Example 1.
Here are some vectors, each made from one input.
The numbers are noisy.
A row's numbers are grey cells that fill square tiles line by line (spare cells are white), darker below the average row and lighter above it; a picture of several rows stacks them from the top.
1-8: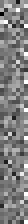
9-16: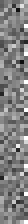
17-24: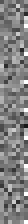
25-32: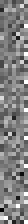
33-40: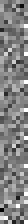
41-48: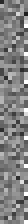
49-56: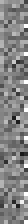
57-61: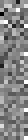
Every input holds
a list of up to two points on an 8-point circle.
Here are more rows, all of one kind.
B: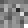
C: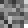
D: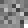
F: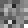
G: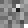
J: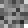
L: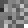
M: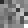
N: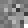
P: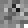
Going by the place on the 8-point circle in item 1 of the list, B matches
D, G, N and P.
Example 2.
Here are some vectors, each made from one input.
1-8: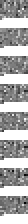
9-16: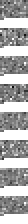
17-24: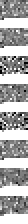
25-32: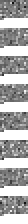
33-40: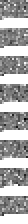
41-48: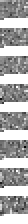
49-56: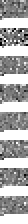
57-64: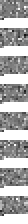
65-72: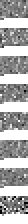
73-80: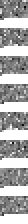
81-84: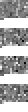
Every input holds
a list of up to two points on a 9-point line.
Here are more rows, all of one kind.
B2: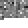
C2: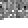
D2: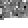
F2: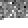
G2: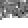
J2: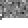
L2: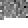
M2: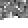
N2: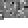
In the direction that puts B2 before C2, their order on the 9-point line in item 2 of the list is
L2, F2, J2, G2, M2, N2, D2, B2, C2.
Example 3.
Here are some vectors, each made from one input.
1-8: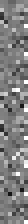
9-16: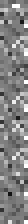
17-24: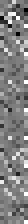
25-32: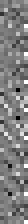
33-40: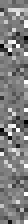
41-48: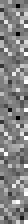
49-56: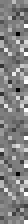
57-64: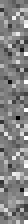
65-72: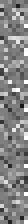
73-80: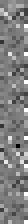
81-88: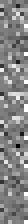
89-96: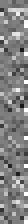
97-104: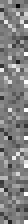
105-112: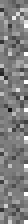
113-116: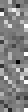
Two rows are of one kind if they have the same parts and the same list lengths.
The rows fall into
3 kinds.
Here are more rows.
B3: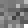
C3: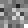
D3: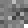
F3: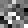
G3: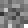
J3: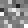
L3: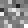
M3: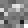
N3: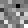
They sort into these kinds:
B3, D3, G3, M3
C3, J3, L3, N3
F3

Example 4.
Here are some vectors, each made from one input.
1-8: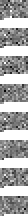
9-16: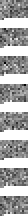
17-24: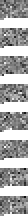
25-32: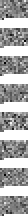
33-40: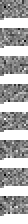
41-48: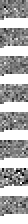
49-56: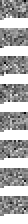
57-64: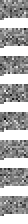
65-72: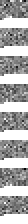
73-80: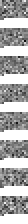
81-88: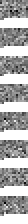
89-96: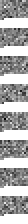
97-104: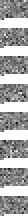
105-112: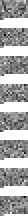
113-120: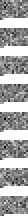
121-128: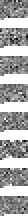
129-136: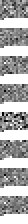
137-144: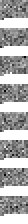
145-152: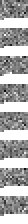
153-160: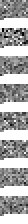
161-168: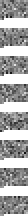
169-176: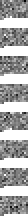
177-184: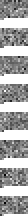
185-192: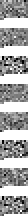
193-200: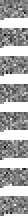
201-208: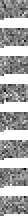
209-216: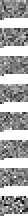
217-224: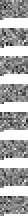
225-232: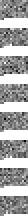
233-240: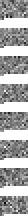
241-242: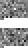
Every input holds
either a point on an 11-point circle and a true/false value, or a fixed value.
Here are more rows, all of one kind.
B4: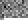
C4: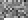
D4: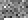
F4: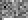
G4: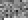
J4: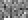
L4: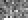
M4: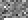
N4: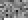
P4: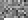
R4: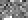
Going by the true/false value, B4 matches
F4, L4 and R4.
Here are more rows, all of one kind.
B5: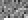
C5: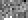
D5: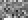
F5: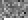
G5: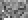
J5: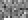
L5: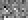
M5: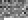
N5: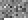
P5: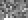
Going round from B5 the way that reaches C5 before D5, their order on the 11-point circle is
B5, P5, C5, D5, G5, J5, L5, M5, F5, N5.
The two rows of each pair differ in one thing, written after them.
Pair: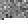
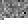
the true/false value
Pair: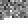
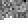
the place on the 11-point circle
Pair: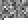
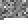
the place on the 11-point circle
